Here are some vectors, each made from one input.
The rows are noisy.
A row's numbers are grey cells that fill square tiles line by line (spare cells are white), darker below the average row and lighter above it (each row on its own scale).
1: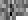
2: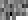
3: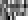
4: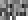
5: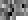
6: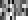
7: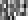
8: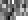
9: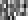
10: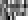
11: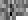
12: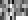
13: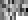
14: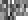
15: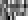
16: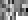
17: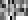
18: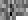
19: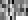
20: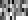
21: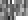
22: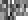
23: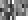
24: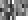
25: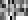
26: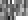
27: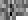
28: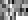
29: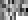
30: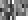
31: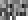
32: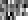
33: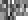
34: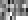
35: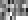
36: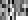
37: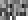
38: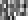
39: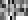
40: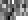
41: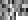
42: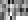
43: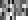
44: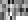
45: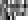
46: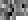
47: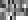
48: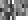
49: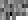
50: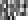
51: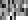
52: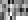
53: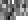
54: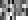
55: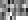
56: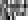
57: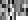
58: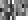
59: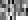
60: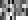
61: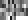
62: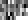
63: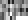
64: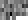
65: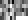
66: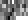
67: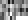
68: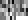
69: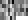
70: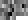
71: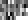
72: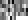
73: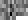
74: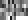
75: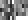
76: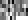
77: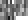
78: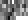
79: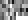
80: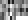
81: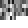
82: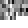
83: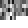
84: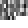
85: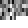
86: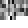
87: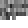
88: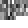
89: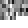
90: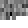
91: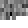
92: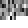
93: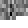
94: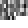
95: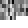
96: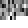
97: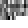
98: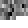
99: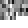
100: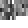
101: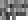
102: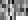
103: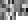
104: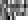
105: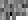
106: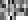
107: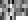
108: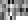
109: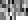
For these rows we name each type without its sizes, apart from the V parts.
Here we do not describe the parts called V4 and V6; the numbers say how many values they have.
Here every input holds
either a label and a value of V4, or a true/false value and a value of V6.
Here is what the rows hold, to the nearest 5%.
About 50% of them hold a label and a value of V4. The rest hold a true/false value and a value of V6.
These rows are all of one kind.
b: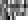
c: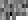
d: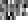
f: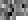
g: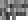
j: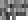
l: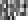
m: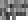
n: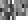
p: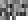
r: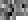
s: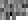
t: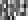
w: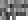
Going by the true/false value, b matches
d, l and t.
